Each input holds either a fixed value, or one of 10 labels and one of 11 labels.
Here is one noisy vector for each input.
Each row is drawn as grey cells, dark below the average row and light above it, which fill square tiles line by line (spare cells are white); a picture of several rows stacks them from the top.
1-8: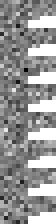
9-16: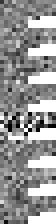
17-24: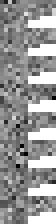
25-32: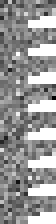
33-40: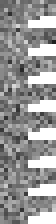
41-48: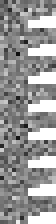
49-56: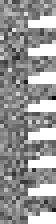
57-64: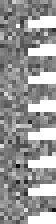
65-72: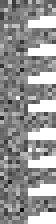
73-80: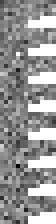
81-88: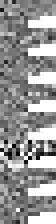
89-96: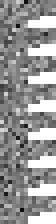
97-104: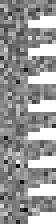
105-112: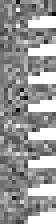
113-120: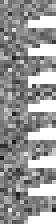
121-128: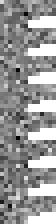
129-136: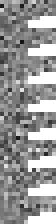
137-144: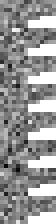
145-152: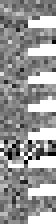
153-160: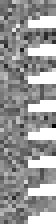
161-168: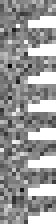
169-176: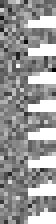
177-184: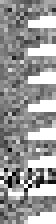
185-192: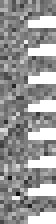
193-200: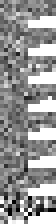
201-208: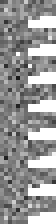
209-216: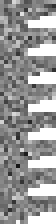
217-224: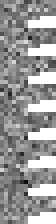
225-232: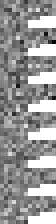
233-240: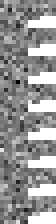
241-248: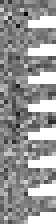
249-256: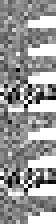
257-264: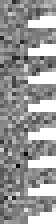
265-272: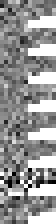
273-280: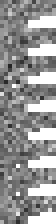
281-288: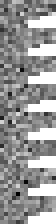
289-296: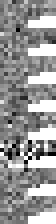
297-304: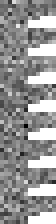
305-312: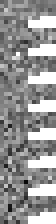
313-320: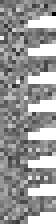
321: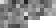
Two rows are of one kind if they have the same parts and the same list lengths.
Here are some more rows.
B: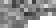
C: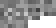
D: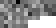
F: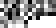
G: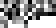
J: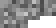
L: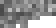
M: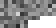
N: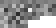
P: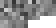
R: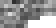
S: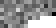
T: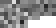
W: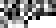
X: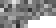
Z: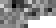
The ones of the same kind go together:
B, C, D, J, L, M, N, P, R, S, T, X, Z
F, G, W

